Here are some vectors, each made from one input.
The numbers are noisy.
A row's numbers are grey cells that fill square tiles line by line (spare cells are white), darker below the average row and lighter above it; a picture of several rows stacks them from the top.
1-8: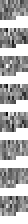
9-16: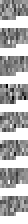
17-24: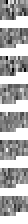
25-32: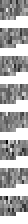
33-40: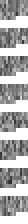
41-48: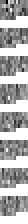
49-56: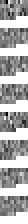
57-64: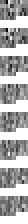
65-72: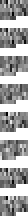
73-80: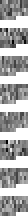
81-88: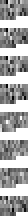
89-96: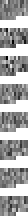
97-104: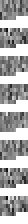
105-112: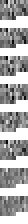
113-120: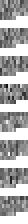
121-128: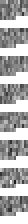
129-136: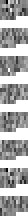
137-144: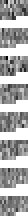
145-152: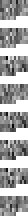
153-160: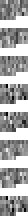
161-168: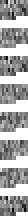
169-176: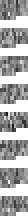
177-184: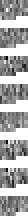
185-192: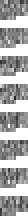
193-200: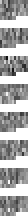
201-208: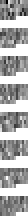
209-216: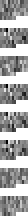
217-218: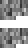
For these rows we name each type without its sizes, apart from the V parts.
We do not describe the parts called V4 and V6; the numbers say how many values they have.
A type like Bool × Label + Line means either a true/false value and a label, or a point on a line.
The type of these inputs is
Bool × V4 + (Tree + Unit) × V6.
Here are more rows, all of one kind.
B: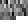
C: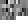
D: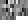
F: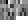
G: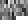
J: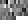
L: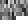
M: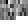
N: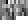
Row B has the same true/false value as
G, J and L.
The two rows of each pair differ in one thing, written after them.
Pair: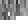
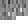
the node of the tree
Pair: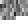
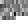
the node of the tree
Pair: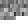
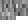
the value of V6
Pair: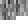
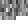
the value of V6
